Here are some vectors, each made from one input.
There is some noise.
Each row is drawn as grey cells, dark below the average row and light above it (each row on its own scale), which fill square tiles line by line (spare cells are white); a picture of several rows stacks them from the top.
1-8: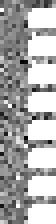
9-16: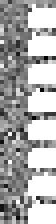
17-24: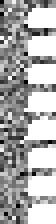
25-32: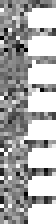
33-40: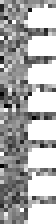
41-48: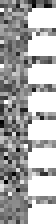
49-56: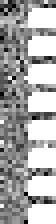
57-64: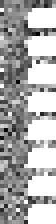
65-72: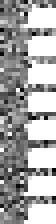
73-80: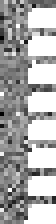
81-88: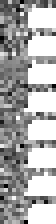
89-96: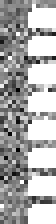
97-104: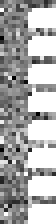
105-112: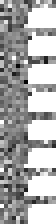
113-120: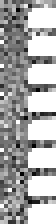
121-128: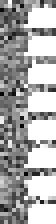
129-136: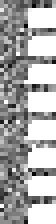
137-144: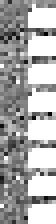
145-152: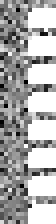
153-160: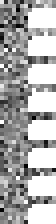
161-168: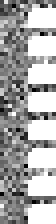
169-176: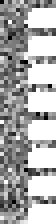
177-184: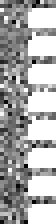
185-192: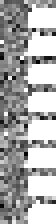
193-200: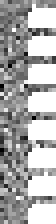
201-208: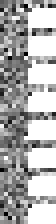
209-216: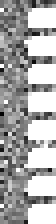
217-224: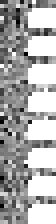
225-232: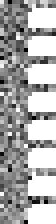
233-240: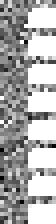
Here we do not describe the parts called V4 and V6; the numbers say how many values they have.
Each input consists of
one of 8 labels, a true/false value and a value of V6, together with either a node of a 9-node tree, or a value of V4.
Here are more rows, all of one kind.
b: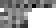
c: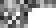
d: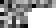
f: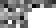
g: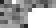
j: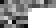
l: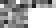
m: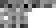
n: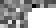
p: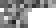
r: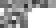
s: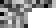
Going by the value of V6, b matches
d, j, m and p.
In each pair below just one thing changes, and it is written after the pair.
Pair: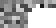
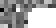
the value of V6
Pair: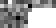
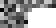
the true/false value
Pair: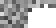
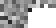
the label
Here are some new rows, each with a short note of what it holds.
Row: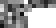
one of 8 labels, a node of a 9-node tree, a true/false value and a value of V6
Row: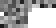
one of 8 labels, a true/false value, a value of V4 and a value of V6
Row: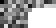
one of 8 labels, a node of a 9-node tree, a true/false value and a value of V6
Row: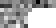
one of 8 labels, a node of a 9-node tree, a true/false value and a value of V6
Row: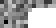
one of 8 labels, a node of a 9-node tree, a true/false value and a value of V6
